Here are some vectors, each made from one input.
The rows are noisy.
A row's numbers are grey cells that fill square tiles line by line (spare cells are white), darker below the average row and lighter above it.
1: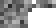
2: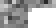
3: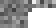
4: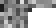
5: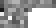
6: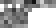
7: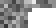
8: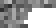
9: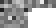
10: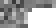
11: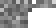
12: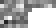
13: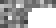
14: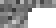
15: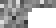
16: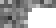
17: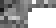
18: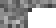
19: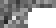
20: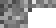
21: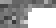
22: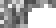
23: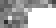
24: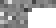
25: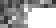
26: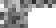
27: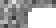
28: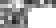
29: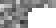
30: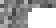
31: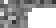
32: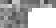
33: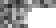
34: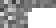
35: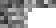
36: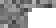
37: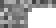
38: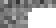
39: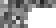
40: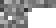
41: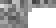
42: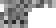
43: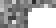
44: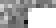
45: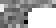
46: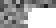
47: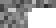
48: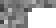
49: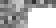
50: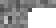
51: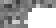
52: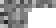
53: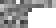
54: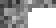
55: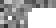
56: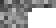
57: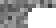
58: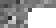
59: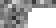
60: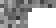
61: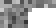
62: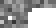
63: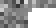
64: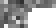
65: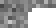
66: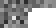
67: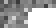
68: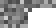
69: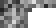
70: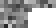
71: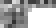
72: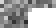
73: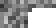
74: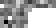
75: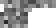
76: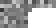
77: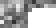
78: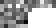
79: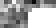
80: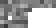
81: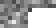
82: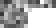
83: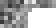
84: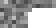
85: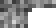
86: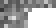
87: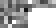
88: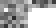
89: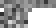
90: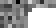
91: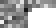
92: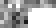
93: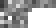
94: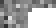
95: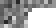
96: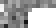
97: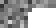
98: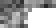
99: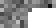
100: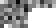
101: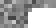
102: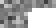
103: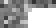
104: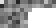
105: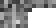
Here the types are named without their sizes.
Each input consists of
a point on a circle, together with either a point on a circle, or four true/false values.
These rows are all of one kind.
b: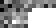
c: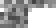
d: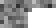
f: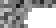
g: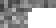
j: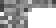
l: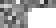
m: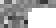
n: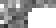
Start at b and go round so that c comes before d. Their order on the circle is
b, f, j, l, n, c, m, d, g.
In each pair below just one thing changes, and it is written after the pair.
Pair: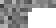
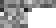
the place on the circle
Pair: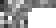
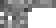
one of the four true/false values
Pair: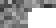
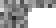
the place on the circle
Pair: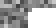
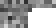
the place on the circle
